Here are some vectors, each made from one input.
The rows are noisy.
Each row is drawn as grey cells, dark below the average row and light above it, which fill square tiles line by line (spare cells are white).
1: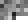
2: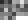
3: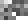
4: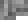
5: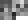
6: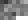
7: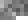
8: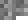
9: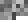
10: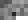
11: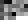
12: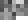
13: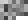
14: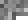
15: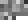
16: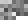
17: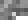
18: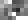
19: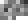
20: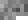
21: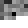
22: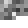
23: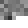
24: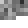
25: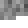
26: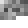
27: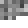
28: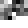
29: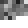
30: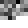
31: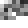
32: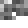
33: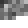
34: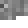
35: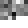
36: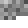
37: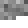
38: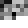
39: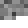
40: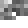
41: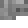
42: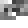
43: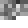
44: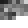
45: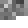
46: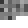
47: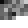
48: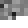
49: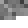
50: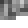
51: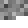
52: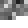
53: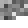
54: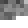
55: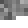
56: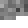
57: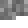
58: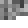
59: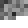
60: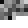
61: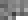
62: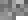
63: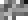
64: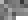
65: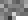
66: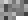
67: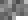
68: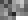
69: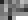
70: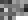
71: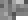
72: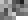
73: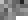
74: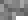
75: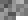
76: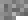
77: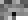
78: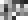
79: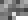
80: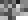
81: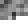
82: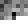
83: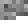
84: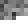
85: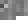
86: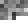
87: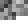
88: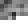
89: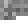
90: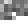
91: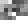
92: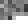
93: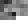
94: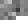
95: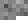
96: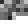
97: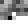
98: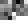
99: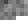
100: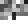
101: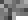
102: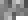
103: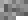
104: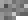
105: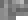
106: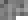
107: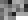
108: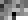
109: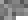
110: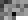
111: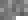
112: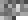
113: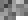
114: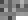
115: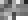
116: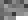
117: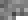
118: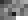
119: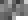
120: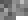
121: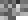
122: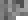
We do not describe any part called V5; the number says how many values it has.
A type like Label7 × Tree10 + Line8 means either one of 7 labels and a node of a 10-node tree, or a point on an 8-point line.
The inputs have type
List2(Bool × V5).
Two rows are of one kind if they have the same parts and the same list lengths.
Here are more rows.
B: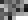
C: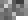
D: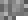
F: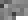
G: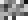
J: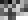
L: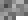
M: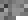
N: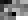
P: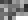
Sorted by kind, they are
B, D, G, L, M, P
C, F, N
J

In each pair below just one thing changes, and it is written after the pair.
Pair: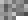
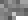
the true/false value in item 2 of the list
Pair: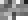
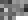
the true/false value in item 2 of the list
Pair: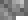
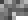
the true/false value in item 1 of the list
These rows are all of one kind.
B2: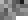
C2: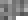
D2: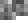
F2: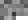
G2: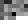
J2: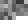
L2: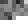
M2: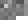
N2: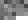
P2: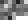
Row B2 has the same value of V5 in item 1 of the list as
F2, G2, J2 and N2.
